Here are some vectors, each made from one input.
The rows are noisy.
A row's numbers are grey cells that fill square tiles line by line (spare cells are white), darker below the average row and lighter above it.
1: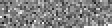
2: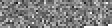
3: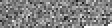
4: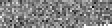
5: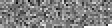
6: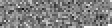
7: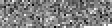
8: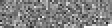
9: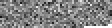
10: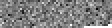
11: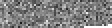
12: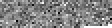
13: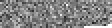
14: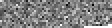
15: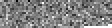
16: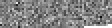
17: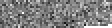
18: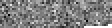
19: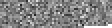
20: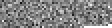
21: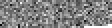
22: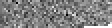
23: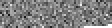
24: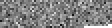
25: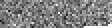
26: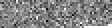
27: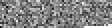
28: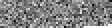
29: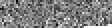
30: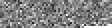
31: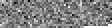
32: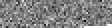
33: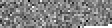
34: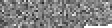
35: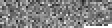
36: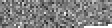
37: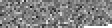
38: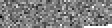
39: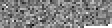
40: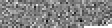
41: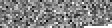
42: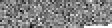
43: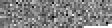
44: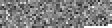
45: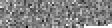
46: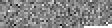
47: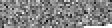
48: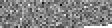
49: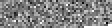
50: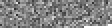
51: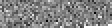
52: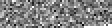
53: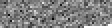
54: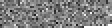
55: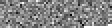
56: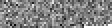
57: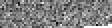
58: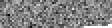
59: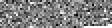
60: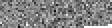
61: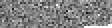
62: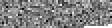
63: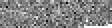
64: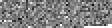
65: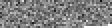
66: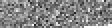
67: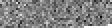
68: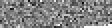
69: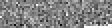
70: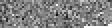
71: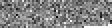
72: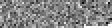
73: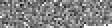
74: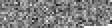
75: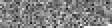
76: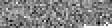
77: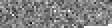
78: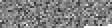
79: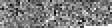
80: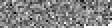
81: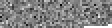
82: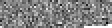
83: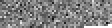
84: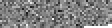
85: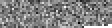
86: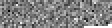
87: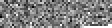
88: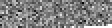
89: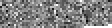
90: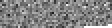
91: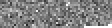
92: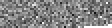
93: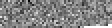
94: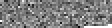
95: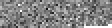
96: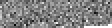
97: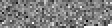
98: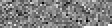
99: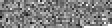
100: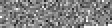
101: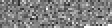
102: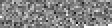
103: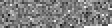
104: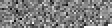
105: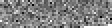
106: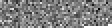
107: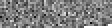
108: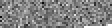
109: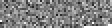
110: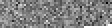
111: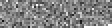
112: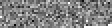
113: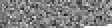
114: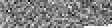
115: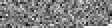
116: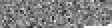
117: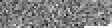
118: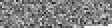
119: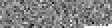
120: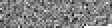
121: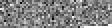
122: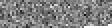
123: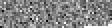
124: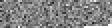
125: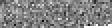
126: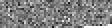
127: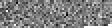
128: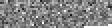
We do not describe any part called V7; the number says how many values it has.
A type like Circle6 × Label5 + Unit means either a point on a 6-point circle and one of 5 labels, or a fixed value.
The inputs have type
(Bool × Circle9 + V7) × Line5 × Line5.
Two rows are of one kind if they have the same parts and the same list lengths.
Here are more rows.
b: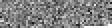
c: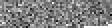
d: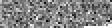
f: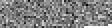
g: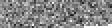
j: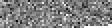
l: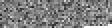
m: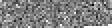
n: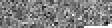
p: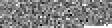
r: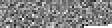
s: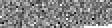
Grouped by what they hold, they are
b, j, l, m
c, d, f, g, n, p, r, s

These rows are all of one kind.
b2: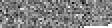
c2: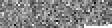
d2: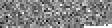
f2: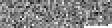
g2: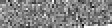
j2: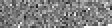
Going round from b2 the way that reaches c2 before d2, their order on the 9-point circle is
b2, j2, c2, d2, f2, g2.
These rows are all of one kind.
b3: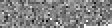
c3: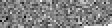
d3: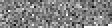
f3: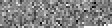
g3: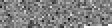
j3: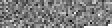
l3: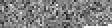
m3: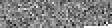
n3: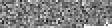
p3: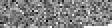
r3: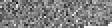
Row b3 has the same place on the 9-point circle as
c3, j3, p3 and r3.
